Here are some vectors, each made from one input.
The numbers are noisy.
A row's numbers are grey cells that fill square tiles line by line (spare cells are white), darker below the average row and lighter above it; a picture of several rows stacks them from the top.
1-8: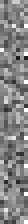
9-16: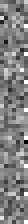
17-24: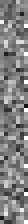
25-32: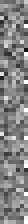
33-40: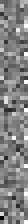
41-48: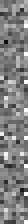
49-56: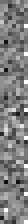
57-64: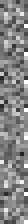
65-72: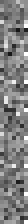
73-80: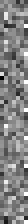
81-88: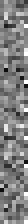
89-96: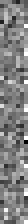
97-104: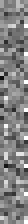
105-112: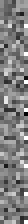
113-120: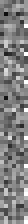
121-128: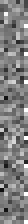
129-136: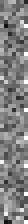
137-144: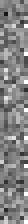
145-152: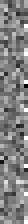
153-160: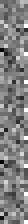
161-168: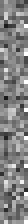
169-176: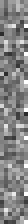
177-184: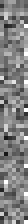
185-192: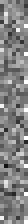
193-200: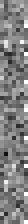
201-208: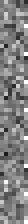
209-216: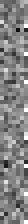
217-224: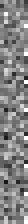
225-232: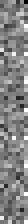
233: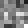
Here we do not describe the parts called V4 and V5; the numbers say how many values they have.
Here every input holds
a value of V5, together with either three true/false values and a value of V4, or a list of up to two points on an 8-point circle.
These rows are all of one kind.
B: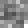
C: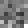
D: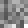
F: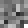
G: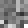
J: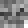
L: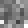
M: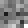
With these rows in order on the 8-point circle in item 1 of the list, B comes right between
D and M.
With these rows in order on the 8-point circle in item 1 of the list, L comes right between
G and J.
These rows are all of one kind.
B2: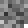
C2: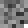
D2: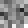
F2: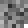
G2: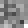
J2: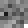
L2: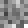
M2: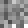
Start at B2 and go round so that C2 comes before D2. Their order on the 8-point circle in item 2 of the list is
B2, F2, J2, G2, C2, D2, M2, L2.
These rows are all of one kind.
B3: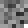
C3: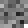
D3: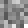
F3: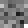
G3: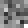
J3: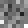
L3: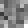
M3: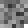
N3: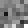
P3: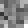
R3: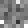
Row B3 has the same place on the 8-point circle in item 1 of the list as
G3 and M3.
